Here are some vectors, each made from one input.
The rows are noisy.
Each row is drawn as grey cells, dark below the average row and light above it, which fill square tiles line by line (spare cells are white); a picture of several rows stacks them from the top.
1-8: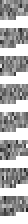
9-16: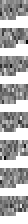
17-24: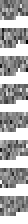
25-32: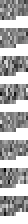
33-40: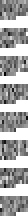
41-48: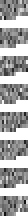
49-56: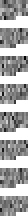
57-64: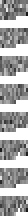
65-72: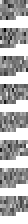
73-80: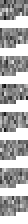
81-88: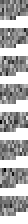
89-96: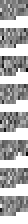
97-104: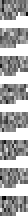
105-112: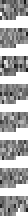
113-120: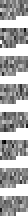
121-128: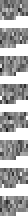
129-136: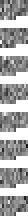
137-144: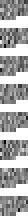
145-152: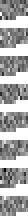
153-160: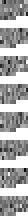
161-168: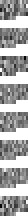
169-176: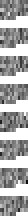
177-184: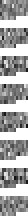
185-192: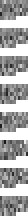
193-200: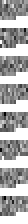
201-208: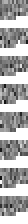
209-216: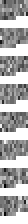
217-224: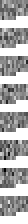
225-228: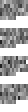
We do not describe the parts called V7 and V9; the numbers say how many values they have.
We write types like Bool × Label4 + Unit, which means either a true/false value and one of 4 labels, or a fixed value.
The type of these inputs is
(Bool × Circle8 + V9) × (Tree8 + V7).
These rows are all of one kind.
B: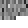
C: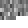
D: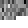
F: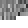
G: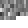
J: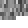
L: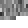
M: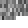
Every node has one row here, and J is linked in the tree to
C and M.
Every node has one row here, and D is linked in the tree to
B.
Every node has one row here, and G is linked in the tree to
L.
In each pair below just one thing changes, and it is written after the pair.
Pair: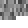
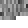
the node of the tree
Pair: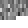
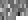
the node of the tree
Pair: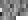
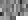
the true/false value
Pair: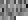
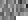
the node of the tree
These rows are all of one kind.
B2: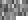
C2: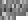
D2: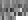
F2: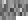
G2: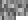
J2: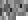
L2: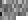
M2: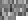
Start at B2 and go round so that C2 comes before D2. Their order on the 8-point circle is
B2, G2, F2, C2, J2, L2, M2, D2.
